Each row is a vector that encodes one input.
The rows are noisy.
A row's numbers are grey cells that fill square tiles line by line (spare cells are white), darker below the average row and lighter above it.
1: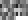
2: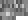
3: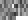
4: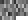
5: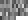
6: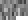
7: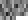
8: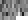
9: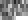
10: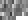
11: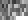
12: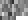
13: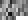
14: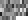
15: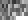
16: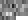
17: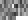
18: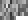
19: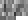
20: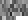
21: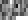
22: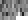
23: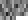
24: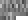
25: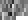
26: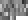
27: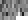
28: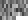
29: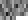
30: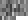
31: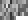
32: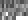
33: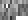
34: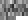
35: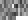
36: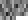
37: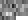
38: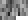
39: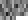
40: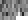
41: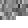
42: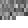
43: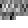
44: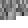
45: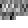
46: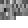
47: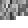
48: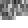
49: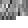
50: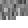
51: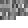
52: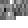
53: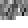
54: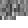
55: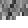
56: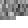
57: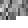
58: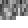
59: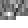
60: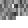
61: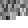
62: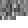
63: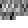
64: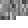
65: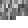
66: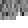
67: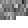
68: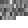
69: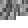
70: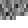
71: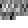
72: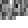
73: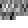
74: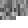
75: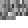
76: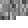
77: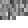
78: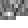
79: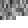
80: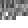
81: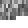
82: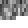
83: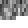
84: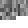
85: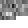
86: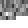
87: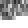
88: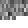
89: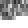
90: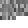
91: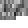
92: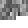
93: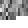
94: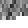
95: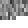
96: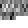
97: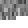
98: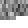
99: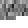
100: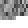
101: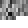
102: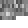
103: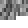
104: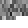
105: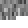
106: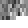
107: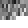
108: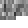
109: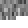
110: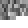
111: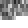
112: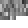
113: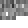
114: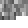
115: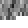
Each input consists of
one of 11 labels, together with either a fixed value, or three true/false values.
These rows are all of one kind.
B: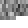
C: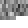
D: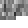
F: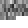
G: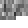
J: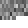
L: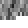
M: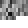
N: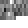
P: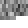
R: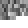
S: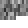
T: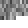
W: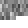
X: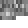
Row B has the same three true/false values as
C, D, G and P.
